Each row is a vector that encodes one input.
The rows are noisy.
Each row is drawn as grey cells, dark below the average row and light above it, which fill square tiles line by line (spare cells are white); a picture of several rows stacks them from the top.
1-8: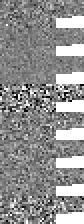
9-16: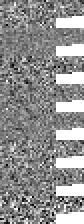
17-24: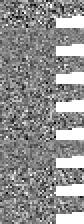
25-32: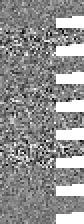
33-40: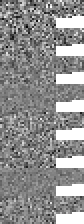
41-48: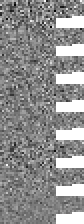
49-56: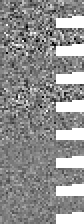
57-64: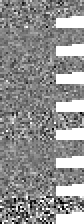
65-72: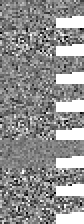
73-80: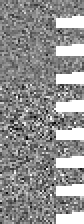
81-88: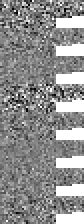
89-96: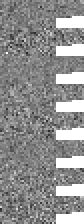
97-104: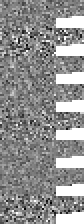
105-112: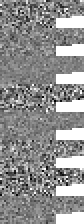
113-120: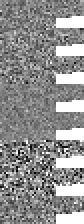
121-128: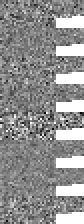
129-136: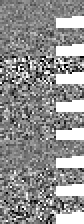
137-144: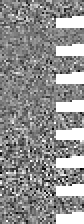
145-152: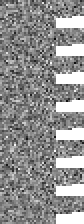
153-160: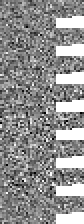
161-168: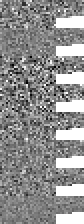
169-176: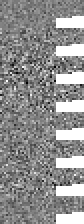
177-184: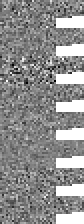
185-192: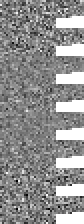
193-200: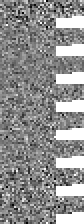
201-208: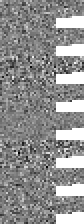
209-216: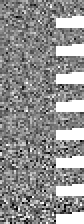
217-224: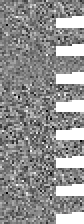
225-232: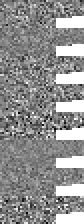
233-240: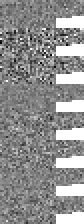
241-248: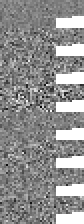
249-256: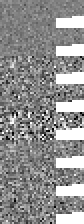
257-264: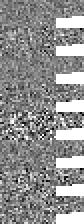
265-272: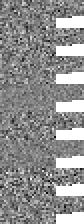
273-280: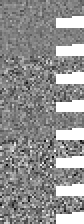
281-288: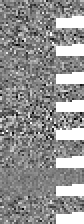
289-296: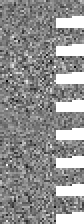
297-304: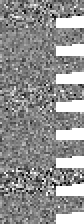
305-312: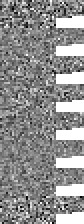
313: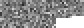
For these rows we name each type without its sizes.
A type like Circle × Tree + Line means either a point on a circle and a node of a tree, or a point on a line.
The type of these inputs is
List(Line).
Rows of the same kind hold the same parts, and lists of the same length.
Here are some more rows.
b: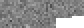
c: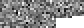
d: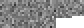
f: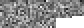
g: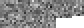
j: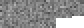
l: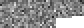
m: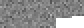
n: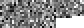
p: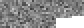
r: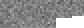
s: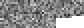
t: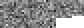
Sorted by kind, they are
b, c, d, n, p, t
f, g, j, l, m, r
s

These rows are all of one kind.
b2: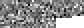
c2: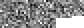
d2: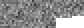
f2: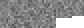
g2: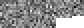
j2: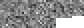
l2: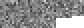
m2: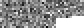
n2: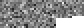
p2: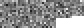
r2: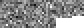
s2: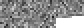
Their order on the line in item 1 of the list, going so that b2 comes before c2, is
d2, g2, l2, n2, p2, f2, j2, b2, m2, s2, c2, r2.
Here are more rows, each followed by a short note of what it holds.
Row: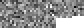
the empty list
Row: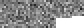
a list of two items
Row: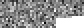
the empty list
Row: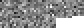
the empty list
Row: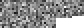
the empty list
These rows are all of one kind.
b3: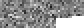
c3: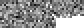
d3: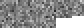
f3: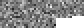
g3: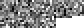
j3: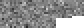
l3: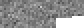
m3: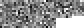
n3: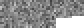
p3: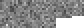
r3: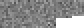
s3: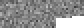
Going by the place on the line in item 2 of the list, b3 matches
j3 and m3.
